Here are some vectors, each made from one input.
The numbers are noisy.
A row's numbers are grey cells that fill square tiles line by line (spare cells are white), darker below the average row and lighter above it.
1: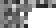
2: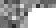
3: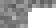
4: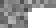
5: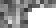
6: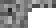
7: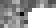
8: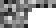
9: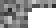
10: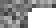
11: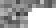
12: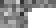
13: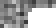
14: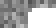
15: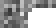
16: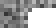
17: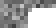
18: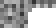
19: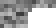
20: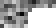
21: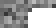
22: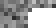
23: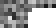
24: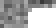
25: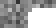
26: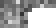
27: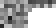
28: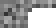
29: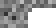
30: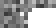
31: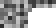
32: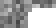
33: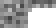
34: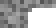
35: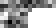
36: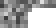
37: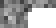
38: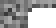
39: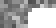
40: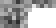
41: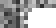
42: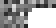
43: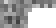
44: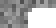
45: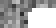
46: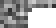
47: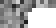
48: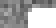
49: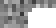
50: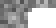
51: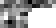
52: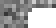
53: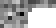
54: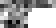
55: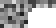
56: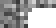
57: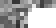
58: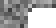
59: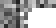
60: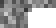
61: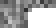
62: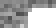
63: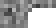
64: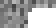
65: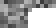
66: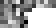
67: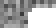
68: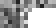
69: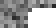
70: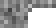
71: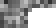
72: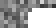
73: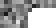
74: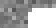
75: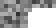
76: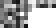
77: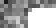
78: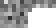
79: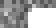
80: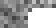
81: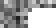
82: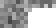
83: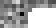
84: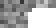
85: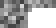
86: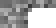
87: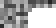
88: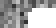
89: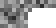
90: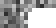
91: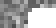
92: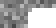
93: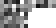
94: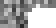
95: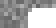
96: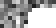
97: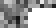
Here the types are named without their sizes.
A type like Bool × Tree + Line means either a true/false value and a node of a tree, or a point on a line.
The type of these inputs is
List(Line).
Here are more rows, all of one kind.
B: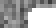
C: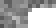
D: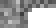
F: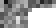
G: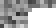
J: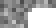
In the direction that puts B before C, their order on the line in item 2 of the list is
B, F, D, C, G, J.
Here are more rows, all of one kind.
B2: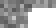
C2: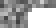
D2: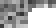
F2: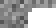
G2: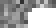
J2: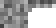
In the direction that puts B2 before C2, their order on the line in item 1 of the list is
G2, F2, B2, J2, D2, C2.
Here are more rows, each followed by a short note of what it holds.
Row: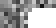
a list of one item
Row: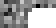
a list of one item
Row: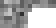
a list of two items
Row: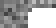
a list of one item
